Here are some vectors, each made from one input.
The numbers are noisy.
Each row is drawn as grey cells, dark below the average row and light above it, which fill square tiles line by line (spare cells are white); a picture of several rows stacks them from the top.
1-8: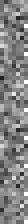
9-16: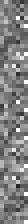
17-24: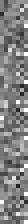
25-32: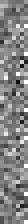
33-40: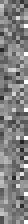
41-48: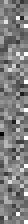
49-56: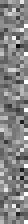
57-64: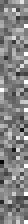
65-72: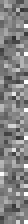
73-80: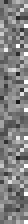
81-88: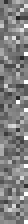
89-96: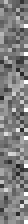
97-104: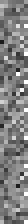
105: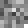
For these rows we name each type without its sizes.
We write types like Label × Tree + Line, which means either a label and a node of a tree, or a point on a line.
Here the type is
Bool × Bool × Bool + Line × (Tree + Unit).
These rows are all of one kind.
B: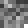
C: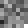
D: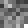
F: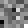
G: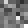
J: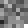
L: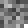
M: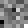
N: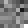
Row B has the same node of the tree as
D and L.
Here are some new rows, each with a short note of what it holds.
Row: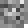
three true/false values
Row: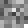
three true/false values
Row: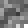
a point on a line
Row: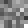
three true/false values
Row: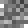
a point on a line
